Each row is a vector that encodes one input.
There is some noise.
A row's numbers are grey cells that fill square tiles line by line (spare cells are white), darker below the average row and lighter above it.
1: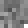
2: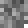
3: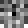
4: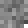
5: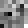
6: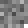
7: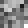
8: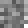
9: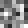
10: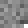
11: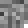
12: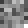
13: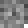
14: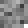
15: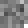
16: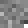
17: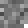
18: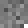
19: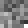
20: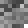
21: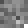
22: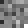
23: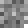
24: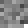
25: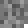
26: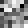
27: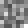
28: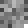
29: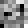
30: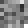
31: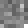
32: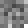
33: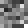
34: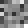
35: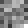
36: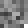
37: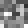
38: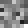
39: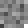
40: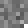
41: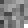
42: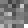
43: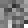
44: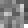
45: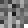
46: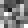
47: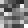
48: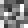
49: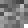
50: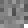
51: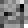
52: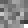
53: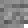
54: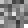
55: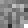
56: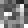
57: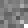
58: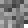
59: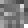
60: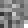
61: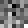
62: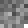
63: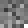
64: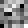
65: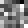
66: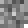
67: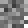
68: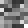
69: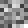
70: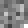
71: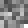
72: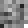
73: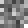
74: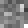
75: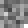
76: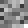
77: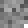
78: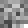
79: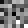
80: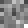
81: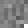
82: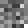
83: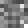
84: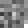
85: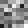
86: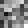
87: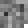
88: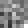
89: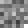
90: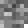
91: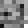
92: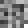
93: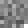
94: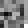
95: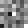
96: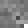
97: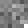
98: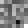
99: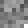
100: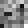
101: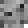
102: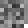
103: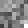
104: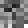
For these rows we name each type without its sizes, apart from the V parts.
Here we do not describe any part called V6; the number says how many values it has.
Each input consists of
a point on a line, together with either a point on a line, or a value of V6.
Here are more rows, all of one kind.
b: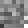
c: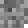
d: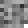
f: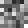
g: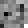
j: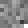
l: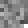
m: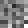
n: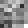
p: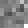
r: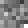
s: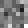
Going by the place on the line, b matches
c, m and p.
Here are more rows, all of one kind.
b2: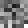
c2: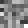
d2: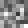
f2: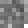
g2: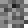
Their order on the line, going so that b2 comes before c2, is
b2, c2, d2, g2, f2.
